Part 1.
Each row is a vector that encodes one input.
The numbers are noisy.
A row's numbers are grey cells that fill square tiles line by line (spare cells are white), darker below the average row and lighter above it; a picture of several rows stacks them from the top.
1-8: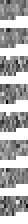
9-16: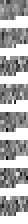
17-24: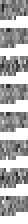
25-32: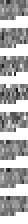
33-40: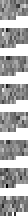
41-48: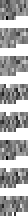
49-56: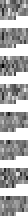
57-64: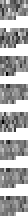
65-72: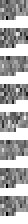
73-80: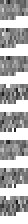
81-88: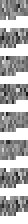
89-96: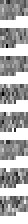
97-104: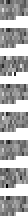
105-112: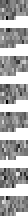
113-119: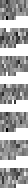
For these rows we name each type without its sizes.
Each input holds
a point on a line.
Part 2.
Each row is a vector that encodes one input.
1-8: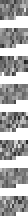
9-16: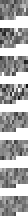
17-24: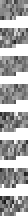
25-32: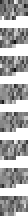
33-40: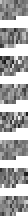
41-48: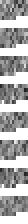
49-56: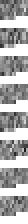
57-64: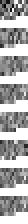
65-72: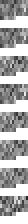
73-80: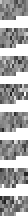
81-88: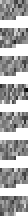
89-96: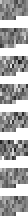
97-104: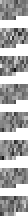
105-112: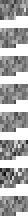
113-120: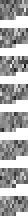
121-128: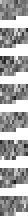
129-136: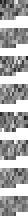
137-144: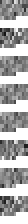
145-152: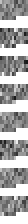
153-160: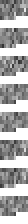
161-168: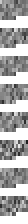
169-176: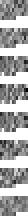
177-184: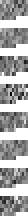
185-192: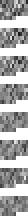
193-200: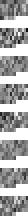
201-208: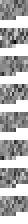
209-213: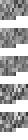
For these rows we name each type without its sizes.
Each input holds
three true/false values.
